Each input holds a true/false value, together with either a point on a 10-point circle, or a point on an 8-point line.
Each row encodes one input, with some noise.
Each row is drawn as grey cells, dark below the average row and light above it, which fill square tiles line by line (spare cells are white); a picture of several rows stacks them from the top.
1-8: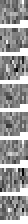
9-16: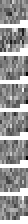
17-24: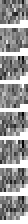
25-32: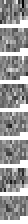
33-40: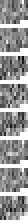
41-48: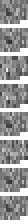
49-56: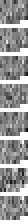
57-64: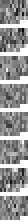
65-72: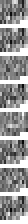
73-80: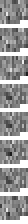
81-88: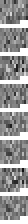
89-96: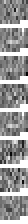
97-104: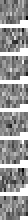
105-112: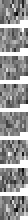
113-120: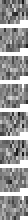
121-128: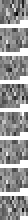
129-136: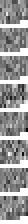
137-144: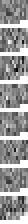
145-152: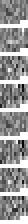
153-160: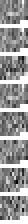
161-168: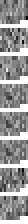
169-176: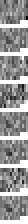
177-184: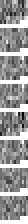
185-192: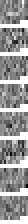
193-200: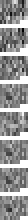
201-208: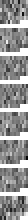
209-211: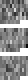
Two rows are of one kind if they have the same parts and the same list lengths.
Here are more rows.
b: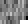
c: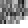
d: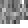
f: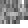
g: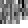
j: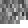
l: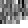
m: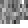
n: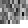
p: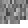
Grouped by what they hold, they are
b, d, f, j, m, n
c, g, l, p

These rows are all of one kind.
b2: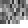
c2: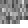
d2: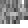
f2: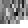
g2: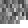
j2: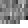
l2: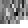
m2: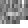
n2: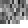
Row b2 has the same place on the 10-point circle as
c2 and n2.
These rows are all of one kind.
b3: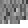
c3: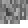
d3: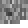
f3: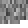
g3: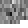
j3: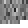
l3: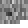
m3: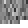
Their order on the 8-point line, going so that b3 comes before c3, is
m3, j3, b3, f3, c3, d3, l3, g3.
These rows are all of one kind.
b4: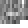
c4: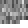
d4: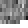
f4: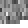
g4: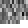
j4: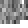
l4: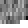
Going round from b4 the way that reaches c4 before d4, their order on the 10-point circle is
b4, j4, c4, f4, l4, d4, g4.
